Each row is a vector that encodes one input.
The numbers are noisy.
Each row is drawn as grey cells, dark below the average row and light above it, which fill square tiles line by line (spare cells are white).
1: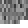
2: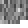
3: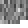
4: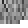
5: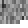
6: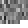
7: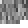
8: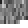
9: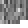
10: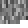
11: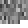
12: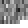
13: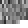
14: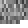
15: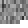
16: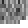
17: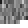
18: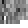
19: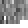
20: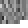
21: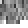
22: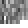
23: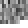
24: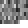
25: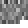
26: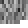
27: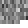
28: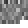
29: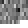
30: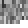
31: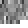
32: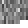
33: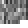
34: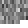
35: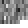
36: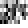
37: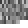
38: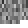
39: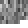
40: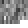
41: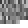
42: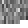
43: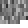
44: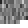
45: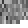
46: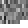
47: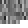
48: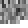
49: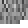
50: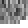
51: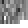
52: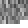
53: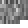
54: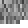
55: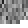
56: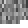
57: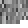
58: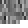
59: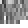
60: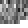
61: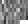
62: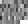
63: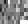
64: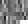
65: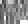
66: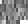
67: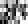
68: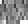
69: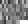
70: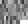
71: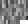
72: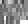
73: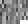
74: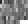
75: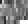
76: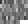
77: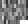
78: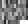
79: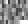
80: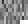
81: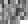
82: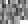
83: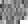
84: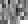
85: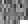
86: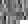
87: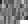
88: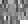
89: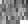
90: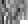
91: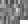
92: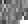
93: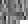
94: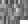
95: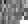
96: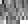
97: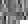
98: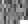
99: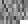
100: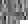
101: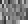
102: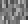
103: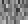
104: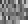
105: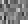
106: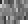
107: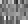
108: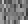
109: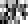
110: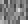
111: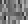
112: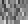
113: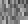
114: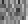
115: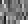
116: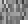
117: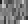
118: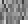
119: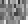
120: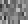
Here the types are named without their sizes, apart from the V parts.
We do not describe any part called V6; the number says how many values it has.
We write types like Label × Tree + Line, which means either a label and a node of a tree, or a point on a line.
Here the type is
List(Bool × V6).
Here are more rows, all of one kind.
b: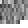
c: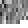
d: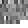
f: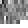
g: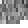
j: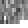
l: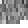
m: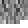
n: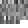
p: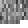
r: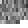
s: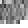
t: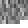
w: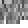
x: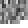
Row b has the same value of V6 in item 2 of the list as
d, f, n and r.
